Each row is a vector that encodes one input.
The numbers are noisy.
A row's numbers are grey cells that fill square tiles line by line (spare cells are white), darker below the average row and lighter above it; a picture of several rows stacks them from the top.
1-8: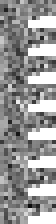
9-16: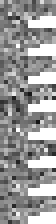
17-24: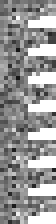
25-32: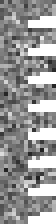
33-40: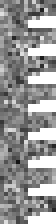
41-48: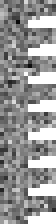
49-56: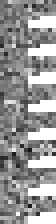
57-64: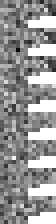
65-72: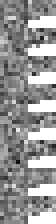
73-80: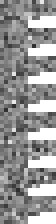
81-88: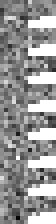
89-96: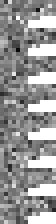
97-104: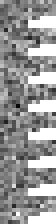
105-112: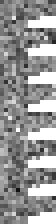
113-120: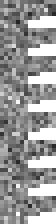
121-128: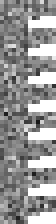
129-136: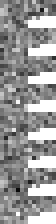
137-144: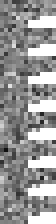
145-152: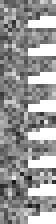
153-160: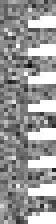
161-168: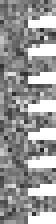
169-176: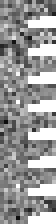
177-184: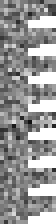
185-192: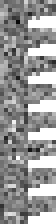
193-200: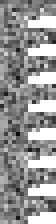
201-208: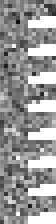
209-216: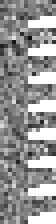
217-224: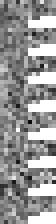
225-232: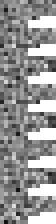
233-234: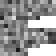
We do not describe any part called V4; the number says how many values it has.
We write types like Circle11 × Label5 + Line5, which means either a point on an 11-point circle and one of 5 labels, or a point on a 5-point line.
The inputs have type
(Bool × Bool × Bool × Bool + Label7) × V4 + List2(Line5).
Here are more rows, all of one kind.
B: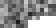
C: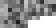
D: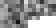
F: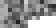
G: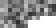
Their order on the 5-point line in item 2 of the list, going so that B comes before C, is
B, D, F, C, G.
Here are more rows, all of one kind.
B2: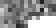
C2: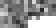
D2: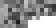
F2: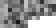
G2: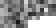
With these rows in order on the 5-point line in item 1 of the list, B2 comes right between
C2 and G2.
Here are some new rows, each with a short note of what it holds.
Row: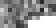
a list of two items
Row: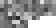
one of 7 labels and a value of V4
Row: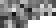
the empty list
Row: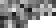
the empty list
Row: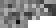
a list of one item
